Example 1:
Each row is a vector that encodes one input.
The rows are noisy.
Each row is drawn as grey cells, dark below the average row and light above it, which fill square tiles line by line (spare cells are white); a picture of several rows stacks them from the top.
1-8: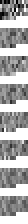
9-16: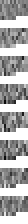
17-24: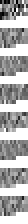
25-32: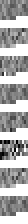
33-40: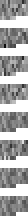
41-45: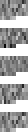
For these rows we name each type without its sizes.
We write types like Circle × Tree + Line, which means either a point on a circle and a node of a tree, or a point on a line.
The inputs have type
List(Line).
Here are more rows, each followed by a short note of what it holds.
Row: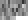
a list of one item
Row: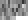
a list of one item
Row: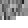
a list of one item
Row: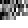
the empty list
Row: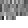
a list of two items
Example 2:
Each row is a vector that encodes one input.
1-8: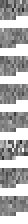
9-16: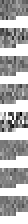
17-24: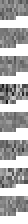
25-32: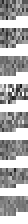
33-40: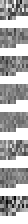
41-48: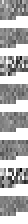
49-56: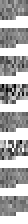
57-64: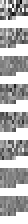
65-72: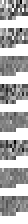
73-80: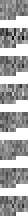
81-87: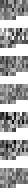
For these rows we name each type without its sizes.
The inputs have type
Bool × Bool × Bool + Line.
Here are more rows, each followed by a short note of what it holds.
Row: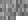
three true/false values
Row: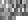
three true/false values
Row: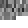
three true/false values
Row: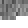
a point on a line
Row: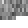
three true/false values
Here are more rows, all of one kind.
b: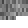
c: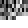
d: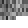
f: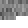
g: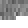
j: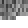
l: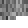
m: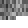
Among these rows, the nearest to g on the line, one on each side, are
f and j.
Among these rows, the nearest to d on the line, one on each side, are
b and m.
